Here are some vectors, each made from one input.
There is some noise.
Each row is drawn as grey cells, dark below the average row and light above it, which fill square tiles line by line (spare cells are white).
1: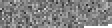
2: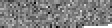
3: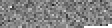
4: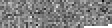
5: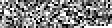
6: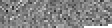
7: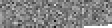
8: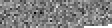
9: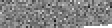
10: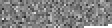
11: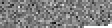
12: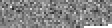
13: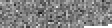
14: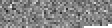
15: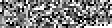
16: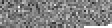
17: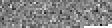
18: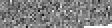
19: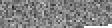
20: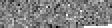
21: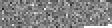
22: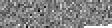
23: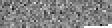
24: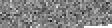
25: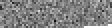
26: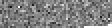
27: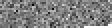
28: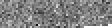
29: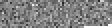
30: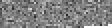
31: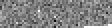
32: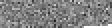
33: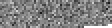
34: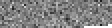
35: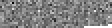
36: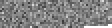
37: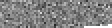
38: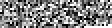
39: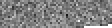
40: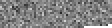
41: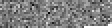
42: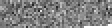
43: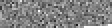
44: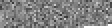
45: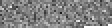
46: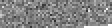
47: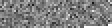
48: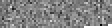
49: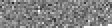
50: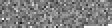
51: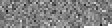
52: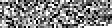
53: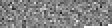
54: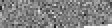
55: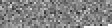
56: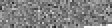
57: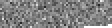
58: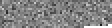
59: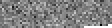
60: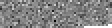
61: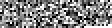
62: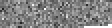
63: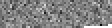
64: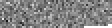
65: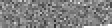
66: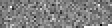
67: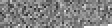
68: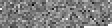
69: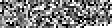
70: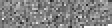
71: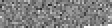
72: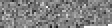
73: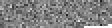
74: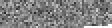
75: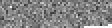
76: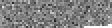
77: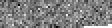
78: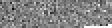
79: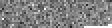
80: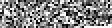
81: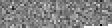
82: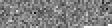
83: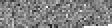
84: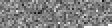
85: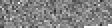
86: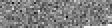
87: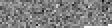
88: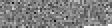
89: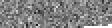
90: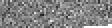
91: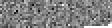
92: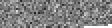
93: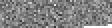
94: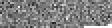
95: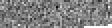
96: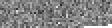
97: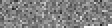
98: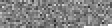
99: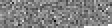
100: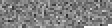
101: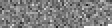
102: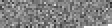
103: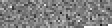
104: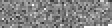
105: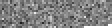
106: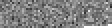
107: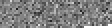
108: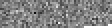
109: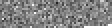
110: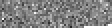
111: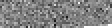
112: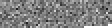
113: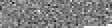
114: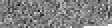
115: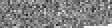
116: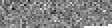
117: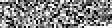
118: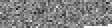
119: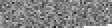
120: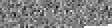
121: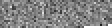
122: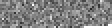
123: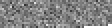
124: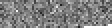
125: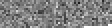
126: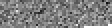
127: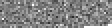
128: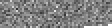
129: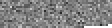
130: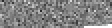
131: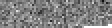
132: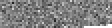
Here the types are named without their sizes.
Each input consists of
either two labels and four true/false values, or a point on a line.
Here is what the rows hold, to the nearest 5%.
About 95% of them hold two labels and four true/false values. The rest hold a point on a line.
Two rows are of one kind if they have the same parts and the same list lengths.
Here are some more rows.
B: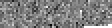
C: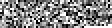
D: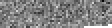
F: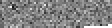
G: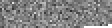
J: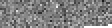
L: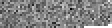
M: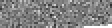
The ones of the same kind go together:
B, D, F, G, J, L, M
C

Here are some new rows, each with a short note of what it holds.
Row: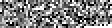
a point on a line
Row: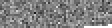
two labels and four true/false values
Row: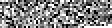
a point on a line
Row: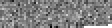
two labels and four true/false values
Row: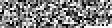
a point on a line
